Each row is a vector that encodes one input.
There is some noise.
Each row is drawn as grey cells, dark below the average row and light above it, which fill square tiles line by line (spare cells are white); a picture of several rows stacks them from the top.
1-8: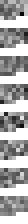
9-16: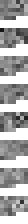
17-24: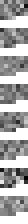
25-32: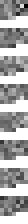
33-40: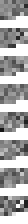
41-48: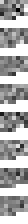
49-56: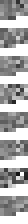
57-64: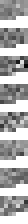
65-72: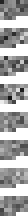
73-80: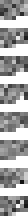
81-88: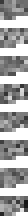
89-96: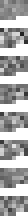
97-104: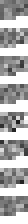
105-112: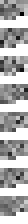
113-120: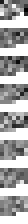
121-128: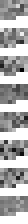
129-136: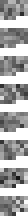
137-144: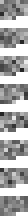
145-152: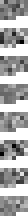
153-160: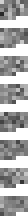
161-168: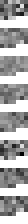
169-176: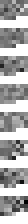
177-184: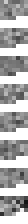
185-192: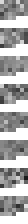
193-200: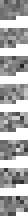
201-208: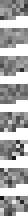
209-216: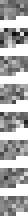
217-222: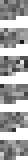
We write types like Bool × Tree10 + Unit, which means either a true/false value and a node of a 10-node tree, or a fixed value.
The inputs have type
List2(Bool × Line5).
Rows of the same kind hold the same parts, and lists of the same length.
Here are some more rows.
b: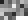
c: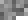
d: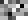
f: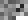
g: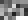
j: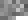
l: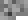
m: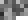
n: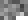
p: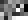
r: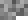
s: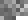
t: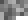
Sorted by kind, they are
b, g
c, d, f, j, l, m, n, r
p, s, t

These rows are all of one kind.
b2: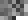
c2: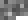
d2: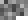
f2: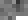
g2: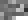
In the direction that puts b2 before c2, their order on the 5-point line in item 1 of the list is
b2, f2, g2, d2, c2.
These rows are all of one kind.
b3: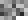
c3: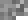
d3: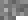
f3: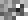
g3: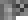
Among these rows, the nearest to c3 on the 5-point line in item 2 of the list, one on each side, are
f3 and g3.
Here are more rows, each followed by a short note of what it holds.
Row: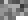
a list of two items
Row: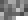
a list of one item
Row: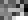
a list of two items
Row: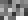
the empty list
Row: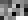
the empty list
